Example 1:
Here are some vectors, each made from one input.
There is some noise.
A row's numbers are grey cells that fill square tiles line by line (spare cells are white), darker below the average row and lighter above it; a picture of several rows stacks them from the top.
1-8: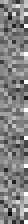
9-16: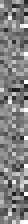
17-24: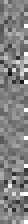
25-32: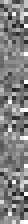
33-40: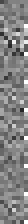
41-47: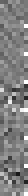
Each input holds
a point on a 6-point line.
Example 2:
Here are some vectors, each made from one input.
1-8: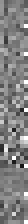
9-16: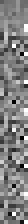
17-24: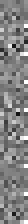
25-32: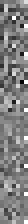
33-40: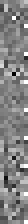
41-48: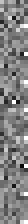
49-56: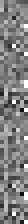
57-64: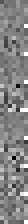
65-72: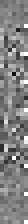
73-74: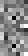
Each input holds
a point on an 8-point line.
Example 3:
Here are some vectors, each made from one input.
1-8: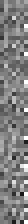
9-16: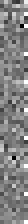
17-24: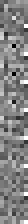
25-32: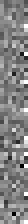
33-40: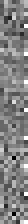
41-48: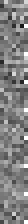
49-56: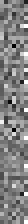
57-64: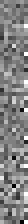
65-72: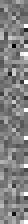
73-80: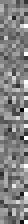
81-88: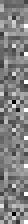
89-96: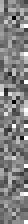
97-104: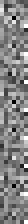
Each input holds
a point on a 16-point line.
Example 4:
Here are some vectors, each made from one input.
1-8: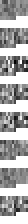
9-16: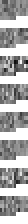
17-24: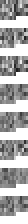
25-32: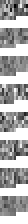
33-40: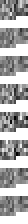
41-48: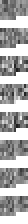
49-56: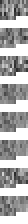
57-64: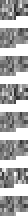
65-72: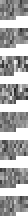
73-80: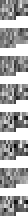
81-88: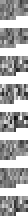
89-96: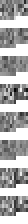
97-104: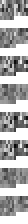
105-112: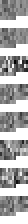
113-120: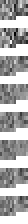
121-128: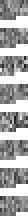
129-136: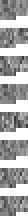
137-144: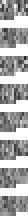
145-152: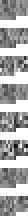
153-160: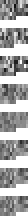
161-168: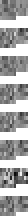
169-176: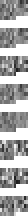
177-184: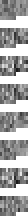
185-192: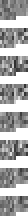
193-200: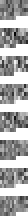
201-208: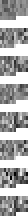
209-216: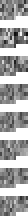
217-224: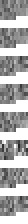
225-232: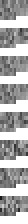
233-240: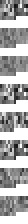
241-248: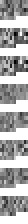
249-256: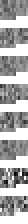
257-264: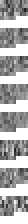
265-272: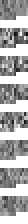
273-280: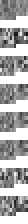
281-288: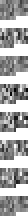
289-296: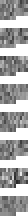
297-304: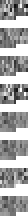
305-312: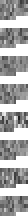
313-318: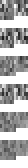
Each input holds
a point on a 10-point line.
